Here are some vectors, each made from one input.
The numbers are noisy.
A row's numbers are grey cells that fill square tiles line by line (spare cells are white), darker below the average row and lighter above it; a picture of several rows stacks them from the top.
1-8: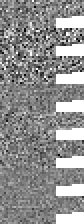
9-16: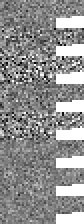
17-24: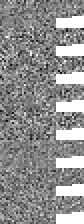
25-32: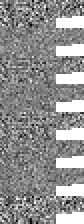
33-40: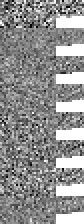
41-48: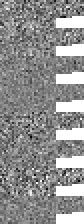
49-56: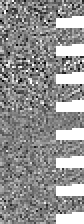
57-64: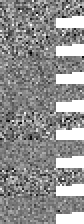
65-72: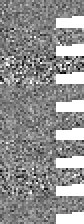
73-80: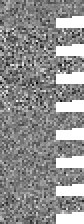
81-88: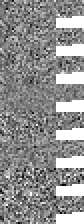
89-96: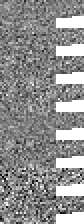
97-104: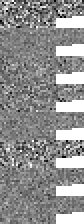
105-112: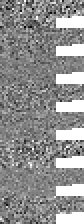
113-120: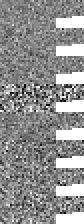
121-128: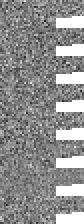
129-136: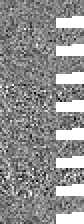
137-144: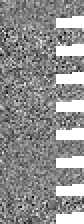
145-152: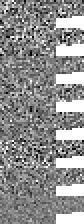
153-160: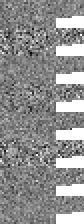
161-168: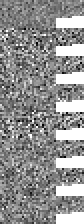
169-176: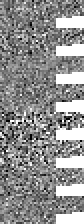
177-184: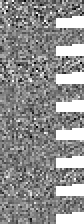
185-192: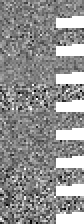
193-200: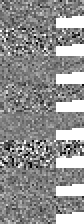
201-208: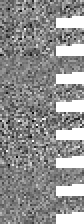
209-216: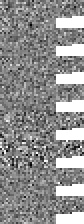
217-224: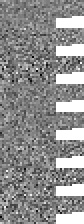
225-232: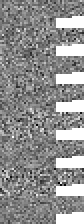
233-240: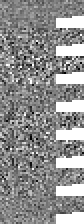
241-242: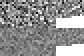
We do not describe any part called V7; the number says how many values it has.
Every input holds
either a point on an 11-point circle, or four true/false values, or a value of V7.
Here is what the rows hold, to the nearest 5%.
About 20% of them hold a point on an 11-point circle. About 70% of them hold four true/false values. The rest hold a value of V7.
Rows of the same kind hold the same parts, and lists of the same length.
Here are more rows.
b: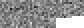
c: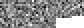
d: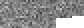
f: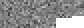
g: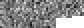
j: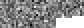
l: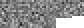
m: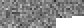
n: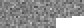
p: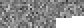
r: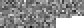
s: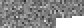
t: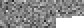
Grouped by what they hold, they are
b, c, d, n, r, t
f
g, j, l, m, p, s

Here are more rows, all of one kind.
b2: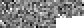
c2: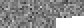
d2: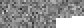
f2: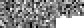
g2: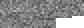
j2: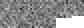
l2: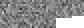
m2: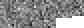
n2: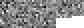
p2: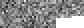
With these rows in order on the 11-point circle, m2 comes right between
f2 and g2.
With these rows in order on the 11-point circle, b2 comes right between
c2 and f2.
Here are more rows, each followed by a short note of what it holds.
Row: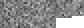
a value of V7
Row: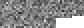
a point on an 11-point circle
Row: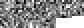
four true/false values
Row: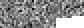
a value of V7
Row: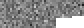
a point on an 11-point circle
